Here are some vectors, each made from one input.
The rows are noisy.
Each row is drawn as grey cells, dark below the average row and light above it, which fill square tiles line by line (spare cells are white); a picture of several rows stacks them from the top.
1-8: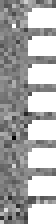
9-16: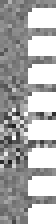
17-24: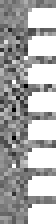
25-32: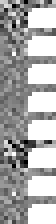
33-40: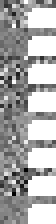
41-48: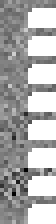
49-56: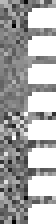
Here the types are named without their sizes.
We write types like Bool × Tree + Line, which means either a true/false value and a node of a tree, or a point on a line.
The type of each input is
Bool × Circle + Unit.
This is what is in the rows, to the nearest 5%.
About 85% of them hold a point on a circle and a true/false value. The rest hold a fixed value.
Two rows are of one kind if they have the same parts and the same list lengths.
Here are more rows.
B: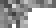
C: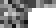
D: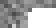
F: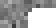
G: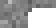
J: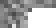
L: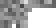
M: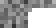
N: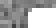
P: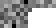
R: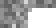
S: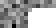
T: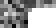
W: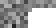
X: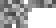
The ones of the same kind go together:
B, D, F, G, J, L, M, N, P, R, S, W, X
C, T

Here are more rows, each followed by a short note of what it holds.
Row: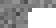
a point on a circle and a true/false value
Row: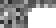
a fixed value
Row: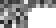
a fixed value
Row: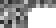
a fixed value
